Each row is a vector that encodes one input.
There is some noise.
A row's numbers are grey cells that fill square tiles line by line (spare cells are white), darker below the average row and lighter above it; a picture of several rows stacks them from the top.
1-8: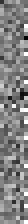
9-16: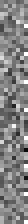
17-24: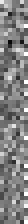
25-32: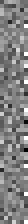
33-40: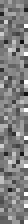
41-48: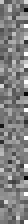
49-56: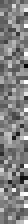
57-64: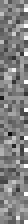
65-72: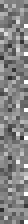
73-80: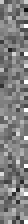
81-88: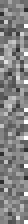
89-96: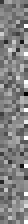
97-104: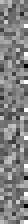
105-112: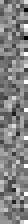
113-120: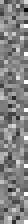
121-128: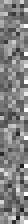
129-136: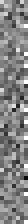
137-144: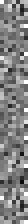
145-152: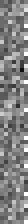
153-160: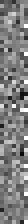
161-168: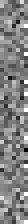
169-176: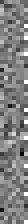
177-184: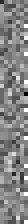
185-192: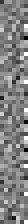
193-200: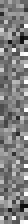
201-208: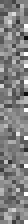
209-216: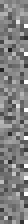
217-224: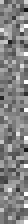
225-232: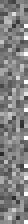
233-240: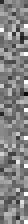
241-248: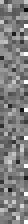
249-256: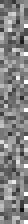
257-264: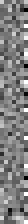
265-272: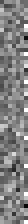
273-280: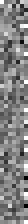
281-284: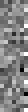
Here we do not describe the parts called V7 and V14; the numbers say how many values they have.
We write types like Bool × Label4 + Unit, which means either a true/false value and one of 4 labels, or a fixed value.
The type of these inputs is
Label6 × (Line5 + V7 × V14).
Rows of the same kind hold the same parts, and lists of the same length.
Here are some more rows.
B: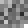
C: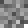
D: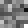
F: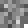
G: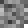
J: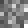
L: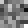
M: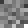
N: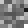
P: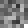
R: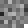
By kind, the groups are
B
C, D, F, G, J, L, M, N, P, R

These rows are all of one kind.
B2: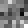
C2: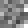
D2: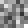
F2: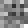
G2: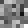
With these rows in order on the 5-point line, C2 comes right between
D2 and F2.
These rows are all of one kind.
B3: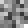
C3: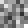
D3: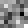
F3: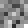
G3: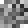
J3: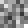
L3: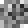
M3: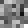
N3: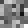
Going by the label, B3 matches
C3, D3 and J3.
